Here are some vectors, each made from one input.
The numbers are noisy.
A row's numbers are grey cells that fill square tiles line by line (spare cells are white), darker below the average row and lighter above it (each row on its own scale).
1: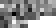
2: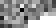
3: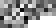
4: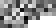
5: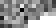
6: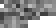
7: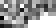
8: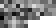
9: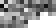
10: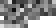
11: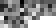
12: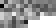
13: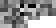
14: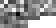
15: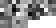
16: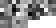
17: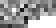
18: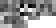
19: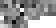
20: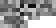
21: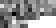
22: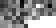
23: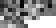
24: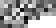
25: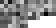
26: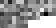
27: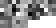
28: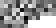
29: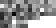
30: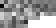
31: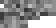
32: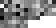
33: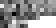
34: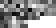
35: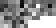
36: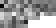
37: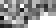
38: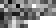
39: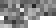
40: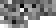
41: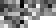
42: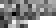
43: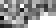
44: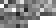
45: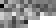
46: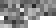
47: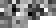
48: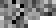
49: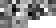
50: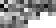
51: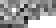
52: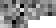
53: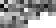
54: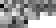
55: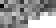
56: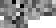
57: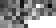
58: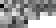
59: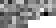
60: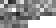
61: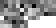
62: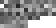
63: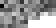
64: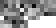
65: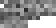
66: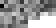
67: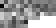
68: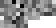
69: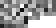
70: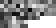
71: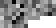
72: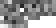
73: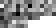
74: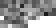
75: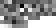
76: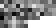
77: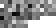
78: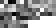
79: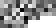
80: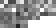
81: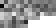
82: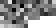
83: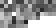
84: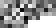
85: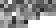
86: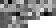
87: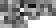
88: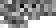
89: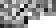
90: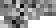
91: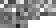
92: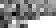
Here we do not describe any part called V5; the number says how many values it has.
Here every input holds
a list of up to two items, each a true/false value and a value of V5.
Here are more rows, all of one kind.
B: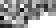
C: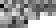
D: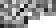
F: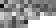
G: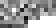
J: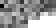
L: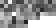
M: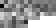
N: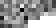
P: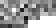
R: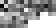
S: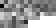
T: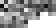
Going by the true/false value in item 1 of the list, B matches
D, G, N and P.
